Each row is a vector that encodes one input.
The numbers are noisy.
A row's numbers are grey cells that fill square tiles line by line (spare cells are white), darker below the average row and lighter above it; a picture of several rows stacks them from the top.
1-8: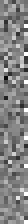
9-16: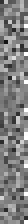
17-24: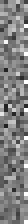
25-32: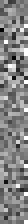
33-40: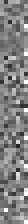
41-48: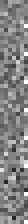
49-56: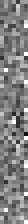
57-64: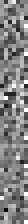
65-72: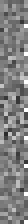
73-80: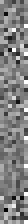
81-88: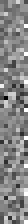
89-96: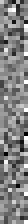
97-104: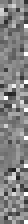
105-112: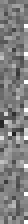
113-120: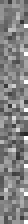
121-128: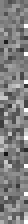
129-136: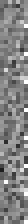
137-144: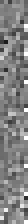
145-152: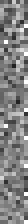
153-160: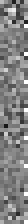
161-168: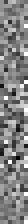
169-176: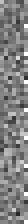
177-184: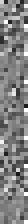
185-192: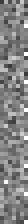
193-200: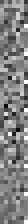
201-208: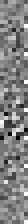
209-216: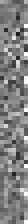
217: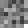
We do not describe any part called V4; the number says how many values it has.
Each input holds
either a node of a 9-node tree and a value of V4, or a list of up to three points on a 5-point line.
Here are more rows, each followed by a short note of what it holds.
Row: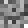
the empty list
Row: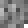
a list of one item
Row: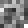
the empty list
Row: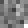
a list of two items
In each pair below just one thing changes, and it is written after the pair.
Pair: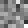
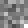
the node of the tree
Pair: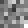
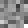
the value of V4
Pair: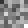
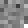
the node of the tree
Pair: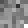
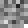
the value of V4
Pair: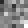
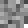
the value of V4
